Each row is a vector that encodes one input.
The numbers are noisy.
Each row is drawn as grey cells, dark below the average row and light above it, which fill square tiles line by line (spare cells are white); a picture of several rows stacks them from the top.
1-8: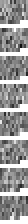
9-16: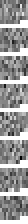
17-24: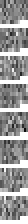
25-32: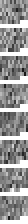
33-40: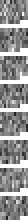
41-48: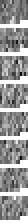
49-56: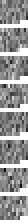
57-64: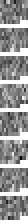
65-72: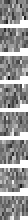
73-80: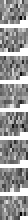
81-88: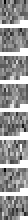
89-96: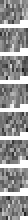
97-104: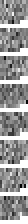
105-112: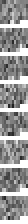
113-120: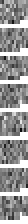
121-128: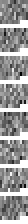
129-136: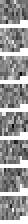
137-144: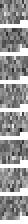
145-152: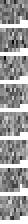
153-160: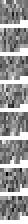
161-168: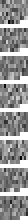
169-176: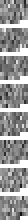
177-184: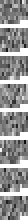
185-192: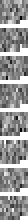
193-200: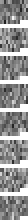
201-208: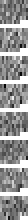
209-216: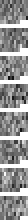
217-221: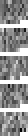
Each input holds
a point on a 10-point line, together with either a point on a 10-point circle, or a point on an 11-point circle and three true/false values.
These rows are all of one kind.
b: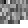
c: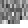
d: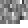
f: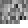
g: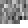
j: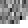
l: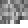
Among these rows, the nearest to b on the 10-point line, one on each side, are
c and d.
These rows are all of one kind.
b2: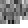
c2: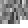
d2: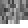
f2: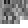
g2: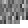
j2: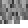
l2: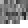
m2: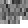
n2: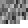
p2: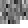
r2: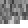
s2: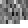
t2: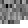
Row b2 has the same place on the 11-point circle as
l2, m2, p2 and r2.
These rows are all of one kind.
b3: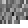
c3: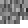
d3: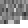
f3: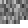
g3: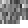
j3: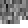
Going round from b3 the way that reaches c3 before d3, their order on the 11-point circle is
b3, g3, c3, d3, j3, f3.
